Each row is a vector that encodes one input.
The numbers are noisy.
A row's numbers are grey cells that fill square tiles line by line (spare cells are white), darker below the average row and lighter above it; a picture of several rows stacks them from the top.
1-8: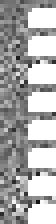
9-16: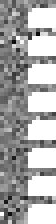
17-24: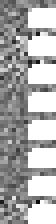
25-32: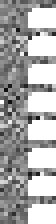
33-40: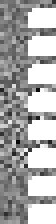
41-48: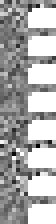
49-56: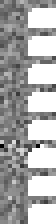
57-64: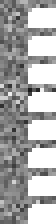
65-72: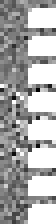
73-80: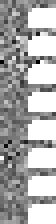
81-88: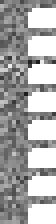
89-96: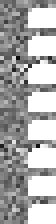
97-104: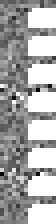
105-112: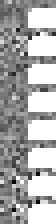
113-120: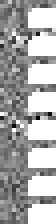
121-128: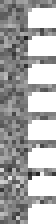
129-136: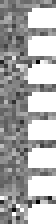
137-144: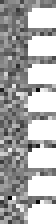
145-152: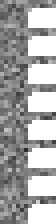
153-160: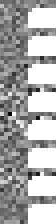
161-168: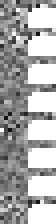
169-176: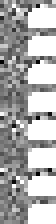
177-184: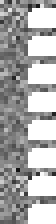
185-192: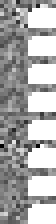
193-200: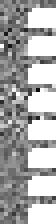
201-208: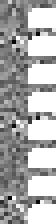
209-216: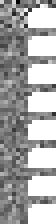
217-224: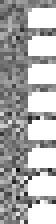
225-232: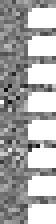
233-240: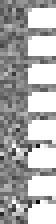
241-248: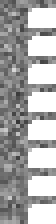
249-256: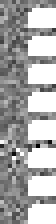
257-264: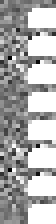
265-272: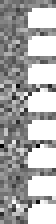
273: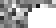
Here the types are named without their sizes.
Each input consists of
either a node of a tree, or a list of items, each a label and a point on a line.
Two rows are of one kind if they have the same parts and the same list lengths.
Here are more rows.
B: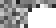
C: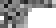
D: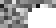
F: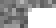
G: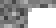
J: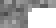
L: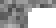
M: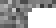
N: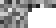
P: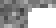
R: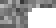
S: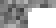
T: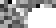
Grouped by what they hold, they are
B, D, N, T
C
F, G, J, L, P, S
M, R

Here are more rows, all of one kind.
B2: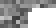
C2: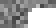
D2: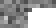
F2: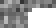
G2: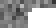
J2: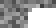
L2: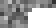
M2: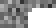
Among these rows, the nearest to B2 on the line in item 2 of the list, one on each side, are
G2 and L2.
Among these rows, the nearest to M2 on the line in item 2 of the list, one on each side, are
F2 and J2.
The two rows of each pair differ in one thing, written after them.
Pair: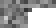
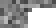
the place on the line in item 1 of the list
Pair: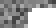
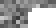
the label in item 1 of the list
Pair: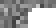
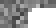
the label in item 2 of the list
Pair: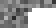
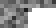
the place on the line in item 1 of the list
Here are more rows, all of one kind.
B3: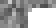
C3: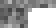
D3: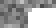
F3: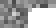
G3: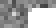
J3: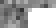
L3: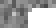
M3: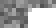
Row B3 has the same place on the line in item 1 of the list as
C3 and J3.
